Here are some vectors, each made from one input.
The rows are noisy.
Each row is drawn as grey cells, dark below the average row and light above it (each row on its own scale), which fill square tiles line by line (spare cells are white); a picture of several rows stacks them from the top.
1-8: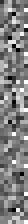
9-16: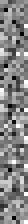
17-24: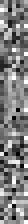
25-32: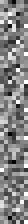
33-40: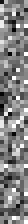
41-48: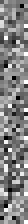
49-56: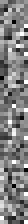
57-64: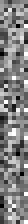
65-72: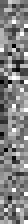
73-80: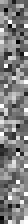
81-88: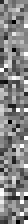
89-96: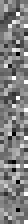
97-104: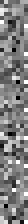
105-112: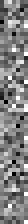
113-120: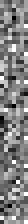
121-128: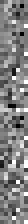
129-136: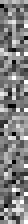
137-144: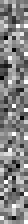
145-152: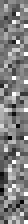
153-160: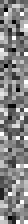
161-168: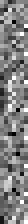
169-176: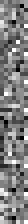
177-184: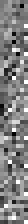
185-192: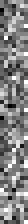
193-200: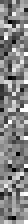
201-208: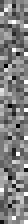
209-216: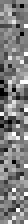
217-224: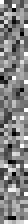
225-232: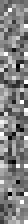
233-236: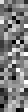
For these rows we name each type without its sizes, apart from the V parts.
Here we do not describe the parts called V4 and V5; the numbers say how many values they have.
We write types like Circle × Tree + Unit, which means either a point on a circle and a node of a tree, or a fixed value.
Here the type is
(Line + V5) × Tree × V4.
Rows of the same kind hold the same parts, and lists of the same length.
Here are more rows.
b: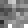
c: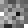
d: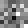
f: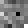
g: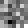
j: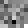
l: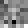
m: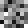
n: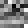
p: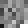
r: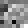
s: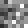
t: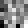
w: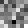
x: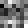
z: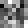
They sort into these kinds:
b, d, g, p, s
c, f, j, l, m, n, r, t, w, x, z

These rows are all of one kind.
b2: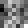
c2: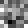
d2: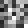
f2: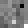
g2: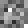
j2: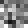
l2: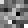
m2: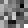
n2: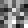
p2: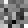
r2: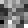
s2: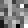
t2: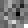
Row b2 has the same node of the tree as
d2, l2, n2 and r2.
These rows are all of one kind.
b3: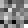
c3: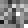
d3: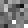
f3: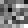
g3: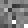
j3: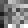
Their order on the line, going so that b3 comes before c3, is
b3, j3, c3, f3, d3, g3.
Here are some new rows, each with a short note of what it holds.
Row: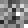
a point on a line, a node of a tree and a value of V4
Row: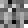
a point on a line, a node of a tree and a value of V4
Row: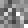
a point on a line, a node of a tree and a value of V4
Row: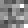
a point on a line, a node of a tree and a value of V4
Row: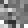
a node of a tree, a value of V4 and a value of V5
